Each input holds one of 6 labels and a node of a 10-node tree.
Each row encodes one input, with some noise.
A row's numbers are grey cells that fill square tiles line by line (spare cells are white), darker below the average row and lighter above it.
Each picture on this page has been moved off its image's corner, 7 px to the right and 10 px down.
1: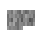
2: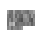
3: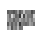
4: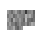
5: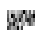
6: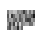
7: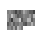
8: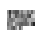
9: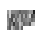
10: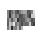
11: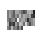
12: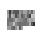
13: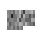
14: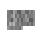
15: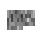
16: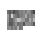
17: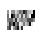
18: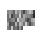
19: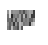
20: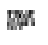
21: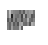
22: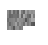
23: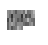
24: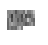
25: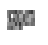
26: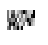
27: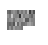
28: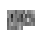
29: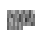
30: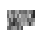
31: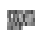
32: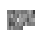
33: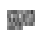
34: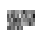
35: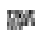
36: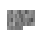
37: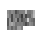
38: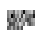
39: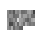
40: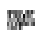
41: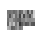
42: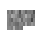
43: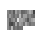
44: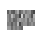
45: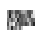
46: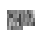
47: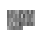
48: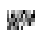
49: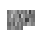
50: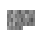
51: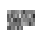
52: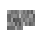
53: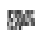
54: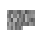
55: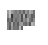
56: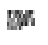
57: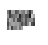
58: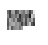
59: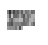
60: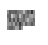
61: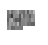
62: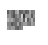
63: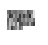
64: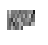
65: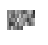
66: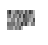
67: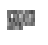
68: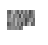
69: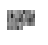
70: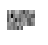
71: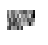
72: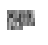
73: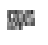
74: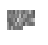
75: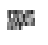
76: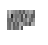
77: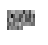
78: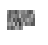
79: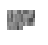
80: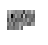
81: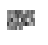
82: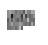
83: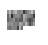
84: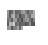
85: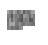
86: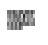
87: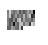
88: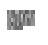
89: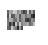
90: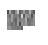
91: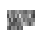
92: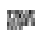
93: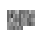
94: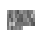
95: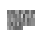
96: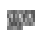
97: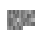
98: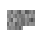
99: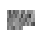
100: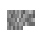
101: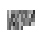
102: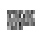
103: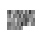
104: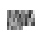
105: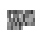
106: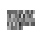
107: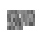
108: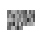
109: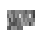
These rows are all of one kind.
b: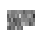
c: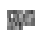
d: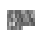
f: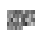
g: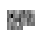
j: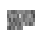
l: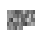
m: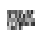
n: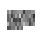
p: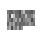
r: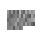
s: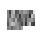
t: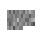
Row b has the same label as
c, j and n.
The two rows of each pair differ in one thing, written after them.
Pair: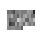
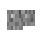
the label
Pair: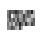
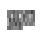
the node of the tree
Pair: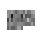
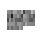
the label
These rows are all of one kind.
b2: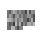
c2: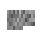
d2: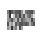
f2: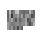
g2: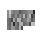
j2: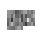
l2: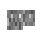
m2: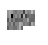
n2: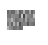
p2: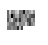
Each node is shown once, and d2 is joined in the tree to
g2.
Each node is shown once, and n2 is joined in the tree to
f2, g2 and l2.
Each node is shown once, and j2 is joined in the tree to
c2 and f2.
